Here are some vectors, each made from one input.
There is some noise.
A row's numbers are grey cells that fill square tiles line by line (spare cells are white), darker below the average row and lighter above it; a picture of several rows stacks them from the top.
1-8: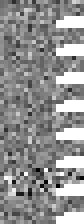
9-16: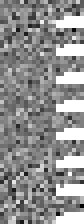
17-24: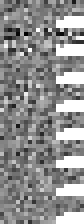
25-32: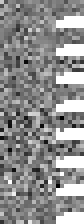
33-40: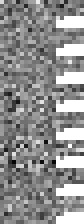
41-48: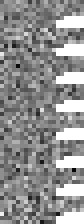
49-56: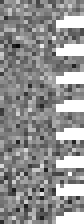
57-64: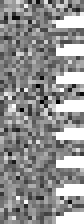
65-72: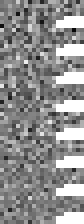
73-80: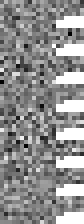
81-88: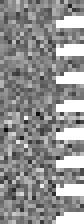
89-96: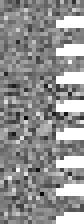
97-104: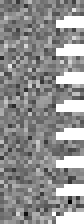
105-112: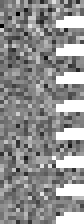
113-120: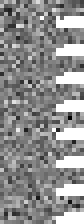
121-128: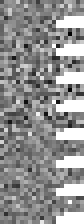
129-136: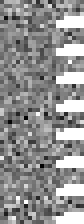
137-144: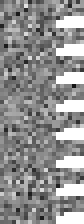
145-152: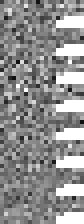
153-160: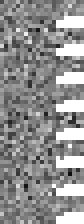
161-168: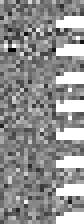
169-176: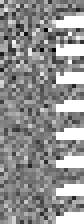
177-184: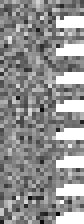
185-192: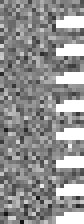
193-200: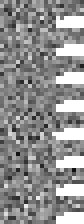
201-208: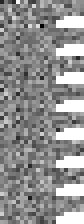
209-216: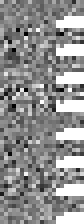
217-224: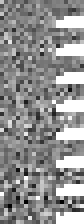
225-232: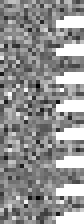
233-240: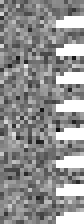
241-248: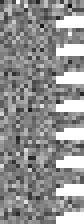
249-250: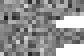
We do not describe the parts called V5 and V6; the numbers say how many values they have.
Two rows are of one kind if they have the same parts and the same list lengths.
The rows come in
4 kinds.
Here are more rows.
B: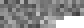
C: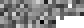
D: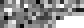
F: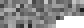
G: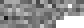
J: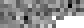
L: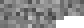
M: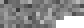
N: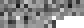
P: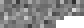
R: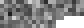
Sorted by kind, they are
B, F, M, P, R
C, D, G
J, N
L

